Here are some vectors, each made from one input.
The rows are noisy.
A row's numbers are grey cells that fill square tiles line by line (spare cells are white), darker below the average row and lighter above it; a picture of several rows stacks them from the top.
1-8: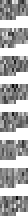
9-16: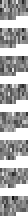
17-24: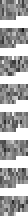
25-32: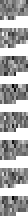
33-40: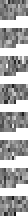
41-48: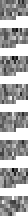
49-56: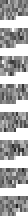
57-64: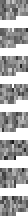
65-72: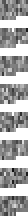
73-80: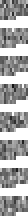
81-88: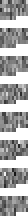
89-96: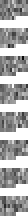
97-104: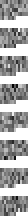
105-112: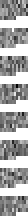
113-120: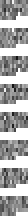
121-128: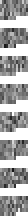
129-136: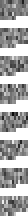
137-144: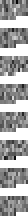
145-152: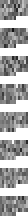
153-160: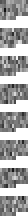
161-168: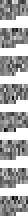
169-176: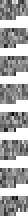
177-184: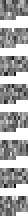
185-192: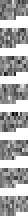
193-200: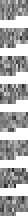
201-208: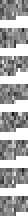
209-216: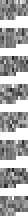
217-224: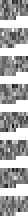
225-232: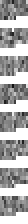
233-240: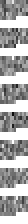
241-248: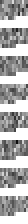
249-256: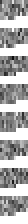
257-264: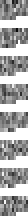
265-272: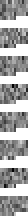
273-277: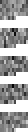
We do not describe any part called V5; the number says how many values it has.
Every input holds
a point on a 15-point line, together with either a point on a 6-point circle and a value of V5, or a fixed value.
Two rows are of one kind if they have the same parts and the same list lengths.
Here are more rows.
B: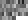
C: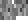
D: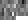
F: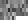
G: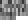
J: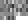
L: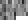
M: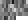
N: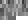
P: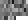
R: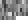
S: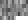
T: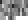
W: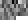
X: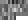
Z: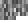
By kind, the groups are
B, D, G, L, M, N, P, X
C, F, J, R, S, T, W, Z

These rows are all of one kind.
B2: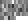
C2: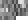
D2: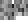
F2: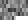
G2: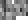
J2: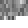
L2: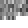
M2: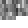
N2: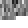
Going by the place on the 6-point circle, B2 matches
D2, F2 and G2.
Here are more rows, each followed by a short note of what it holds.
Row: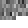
a point on a 15-point line
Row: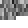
a point on a 6-point circle, a point on a 15-point line and a value of V5
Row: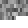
a point on a 6-point circle, a point on a 15-point line and a value of V5
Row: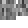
a point on a 15-point line
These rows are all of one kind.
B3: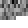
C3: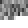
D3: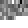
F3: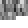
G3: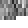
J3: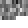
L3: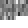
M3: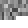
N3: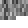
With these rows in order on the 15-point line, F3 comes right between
J3 and M3.
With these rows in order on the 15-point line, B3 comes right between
G3 and N3.
